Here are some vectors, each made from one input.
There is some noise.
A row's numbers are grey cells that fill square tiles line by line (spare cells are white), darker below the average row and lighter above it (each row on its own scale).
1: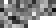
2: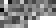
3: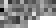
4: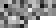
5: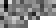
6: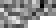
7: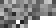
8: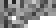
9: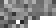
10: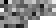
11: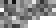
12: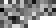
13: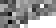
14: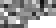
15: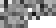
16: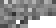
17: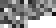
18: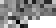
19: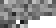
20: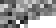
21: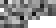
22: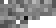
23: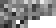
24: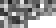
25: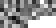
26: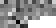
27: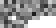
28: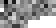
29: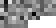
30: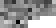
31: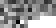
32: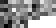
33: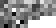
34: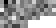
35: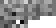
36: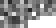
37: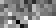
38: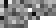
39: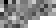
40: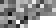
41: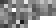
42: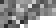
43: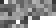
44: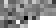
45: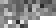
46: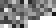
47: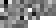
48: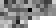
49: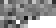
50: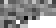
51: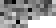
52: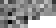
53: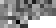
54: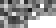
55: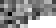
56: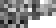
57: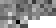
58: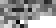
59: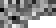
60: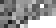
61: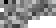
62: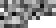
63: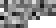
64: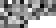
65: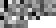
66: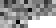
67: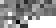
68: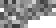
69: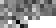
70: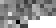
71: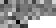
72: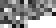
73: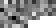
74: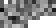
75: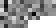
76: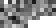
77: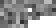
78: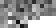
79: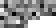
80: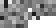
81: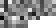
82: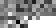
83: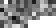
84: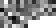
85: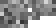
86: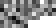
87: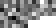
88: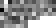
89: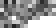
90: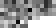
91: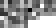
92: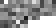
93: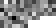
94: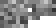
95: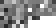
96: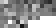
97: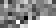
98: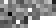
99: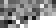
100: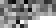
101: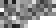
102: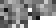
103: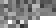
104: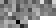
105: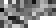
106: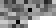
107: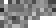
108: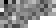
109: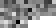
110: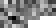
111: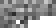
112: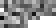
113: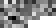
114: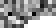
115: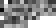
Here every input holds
a list of up to two items, each a point on a 5-point line and a true/false value.
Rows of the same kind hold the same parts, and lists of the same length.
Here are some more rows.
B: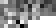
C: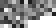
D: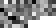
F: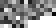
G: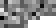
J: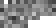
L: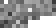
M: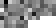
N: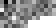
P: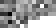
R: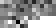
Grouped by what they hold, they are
B, D, J, R
C, F
G, L, M, N, P

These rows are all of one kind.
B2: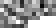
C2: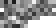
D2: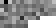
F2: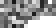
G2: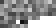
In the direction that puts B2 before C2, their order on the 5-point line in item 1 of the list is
D2, G2, B2, F2, C2.
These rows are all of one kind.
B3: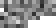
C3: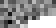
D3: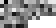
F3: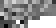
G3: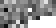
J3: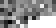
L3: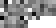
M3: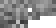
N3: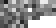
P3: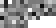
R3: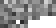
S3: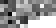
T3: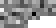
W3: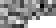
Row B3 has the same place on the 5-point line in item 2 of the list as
C3, G3 and J3.
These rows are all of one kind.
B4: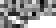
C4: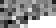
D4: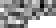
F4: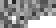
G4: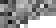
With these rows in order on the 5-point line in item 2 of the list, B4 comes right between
D4 and F4.
